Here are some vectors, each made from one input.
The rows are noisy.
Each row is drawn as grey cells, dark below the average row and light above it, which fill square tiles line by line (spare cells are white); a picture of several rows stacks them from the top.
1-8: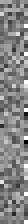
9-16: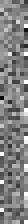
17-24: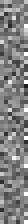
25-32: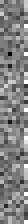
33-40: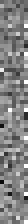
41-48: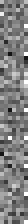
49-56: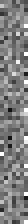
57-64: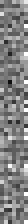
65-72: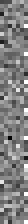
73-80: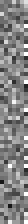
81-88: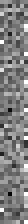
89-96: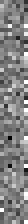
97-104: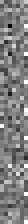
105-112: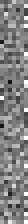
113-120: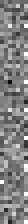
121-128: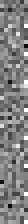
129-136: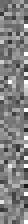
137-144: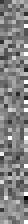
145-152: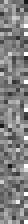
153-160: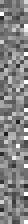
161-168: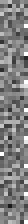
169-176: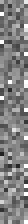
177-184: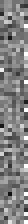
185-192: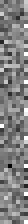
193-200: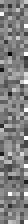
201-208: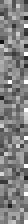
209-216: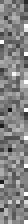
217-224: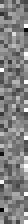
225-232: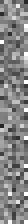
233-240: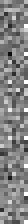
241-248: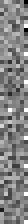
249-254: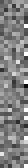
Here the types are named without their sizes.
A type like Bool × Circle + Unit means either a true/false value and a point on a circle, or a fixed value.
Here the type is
(Bool × Bool × Bool + Unit) × Circle.
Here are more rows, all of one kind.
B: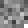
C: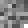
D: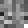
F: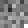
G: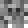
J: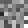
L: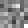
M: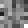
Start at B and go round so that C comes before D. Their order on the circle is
B, F, L, G, J, C, D, M.
